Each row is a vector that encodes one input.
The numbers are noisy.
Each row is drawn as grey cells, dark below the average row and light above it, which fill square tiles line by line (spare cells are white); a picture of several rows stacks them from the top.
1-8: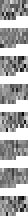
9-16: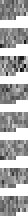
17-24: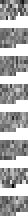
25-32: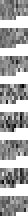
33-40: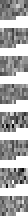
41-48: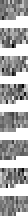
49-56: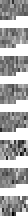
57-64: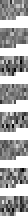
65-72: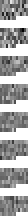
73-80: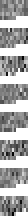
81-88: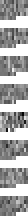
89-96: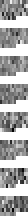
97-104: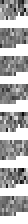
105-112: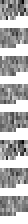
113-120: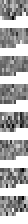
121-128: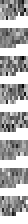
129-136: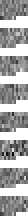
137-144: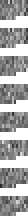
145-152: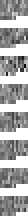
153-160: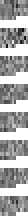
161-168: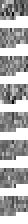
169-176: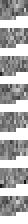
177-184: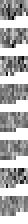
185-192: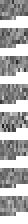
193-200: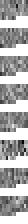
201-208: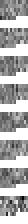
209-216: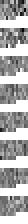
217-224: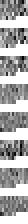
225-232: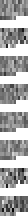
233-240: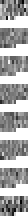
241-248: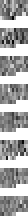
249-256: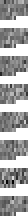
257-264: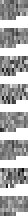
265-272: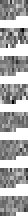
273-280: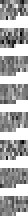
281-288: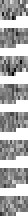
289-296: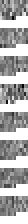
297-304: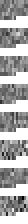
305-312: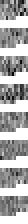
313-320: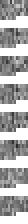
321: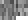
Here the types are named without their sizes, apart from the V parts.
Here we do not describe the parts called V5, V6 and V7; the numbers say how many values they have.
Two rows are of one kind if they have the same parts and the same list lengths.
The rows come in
6 kinds.
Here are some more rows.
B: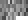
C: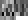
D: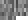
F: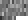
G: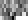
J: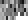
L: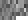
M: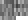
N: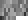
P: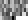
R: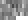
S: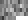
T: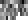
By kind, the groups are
B, N, S
C, G, P
D, M
F, L
J, T
R

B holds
a point on a line and a value of V6.
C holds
a point on a circle.
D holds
a point on a line and a value of V5.
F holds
a point on each of two lines.
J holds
a value of V7.
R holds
a value of V5 and a value of V6.
